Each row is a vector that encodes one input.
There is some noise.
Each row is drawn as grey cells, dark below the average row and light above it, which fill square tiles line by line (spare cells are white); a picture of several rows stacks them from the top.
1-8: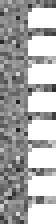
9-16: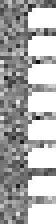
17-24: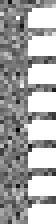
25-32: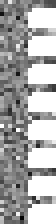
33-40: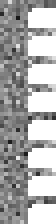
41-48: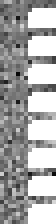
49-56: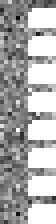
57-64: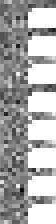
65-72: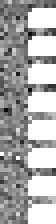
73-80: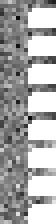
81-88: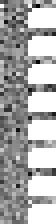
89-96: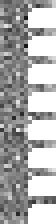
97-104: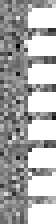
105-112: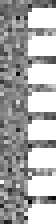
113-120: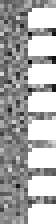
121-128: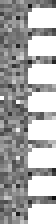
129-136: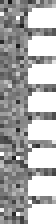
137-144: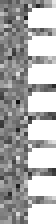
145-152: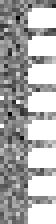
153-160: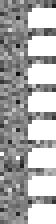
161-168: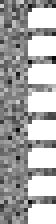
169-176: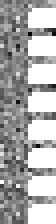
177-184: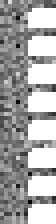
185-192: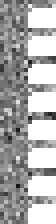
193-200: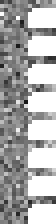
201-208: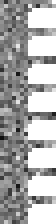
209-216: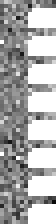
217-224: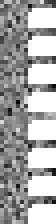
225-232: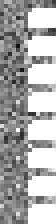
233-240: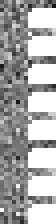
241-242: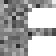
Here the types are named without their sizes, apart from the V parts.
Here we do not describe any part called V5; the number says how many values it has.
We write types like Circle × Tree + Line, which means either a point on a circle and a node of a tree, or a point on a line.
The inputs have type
Bool × (Line + V5).
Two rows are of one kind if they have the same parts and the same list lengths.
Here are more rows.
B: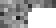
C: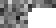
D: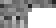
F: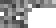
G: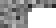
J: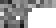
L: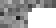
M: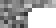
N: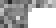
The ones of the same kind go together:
B, D, G, L, N
C, F, J, M

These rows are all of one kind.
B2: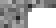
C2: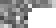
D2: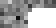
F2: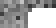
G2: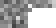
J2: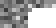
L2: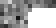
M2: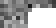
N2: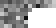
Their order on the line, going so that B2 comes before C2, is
B2, L2, D2, G2, F2, C2, M2, J2, N2.
